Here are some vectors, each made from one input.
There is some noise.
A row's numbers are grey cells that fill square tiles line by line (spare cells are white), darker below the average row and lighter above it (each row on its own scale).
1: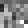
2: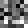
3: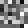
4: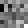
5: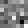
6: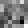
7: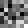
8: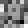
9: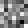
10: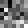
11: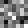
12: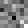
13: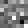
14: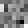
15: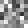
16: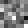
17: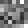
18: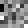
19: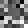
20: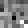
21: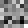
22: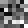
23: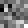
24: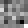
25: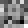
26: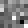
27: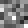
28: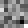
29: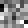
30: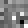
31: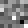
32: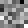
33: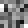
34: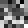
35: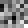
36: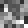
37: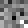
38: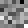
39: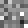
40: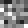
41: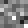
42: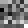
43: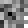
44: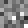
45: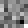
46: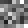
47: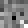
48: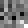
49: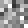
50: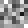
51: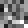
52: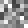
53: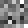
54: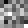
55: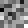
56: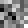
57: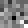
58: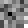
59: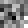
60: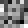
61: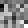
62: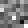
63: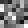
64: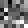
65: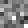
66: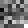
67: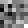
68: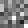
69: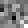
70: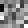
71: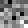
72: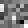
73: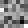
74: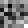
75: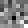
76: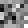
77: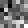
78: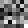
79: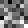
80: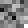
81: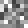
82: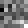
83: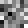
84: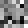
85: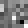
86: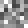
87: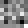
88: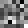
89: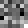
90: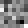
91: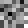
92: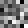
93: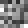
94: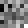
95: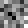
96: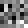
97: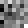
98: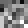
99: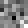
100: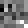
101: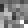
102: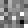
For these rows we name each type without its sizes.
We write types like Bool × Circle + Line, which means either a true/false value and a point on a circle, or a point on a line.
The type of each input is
List(Bool × Line).
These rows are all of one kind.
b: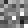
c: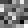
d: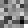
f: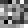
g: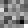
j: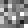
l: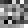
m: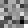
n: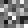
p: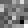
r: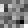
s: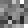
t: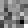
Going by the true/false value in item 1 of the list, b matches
c, n, p and s.
